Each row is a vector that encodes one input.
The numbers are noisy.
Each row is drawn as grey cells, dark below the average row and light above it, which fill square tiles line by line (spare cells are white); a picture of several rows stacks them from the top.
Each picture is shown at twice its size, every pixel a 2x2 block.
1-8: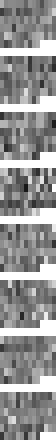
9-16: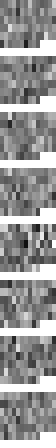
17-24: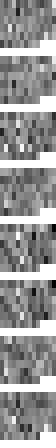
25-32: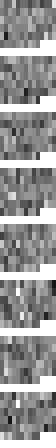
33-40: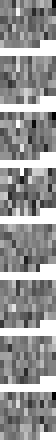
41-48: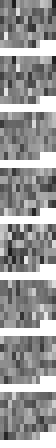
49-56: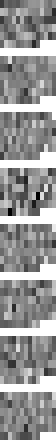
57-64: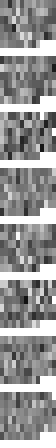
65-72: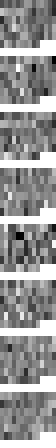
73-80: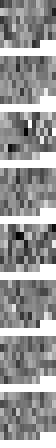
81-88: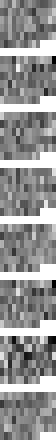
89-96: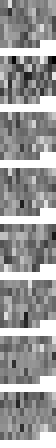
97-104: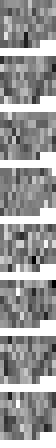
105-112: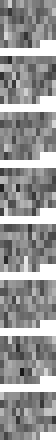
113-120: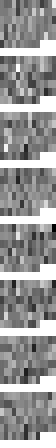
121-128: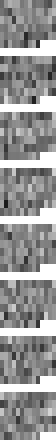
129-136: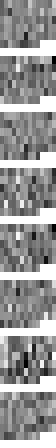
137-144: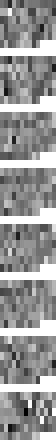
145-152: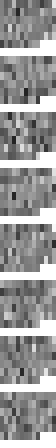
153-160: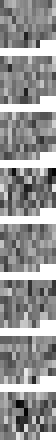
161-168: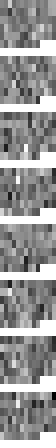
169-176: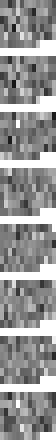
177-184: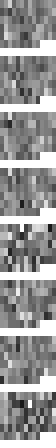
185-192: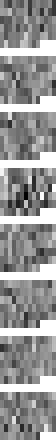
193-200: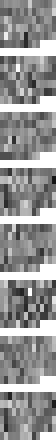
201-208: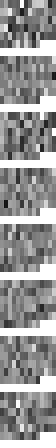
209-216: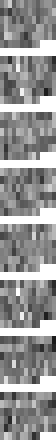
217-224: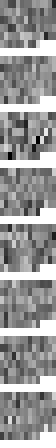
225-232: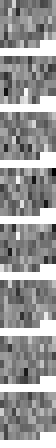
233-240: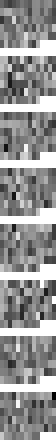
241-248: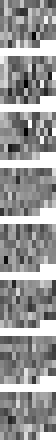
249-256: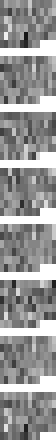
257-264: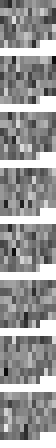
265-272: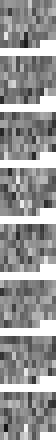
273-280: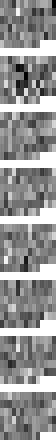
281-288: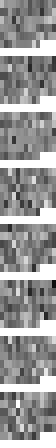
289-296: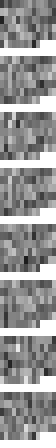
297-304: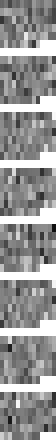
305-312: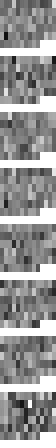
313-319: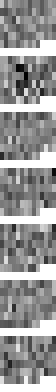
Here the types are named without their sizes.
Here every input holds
either a point on a line, or six true/false values.
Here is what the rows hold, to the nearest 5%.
About 10% of them hold a point on a line. The rest hold six true/false values.
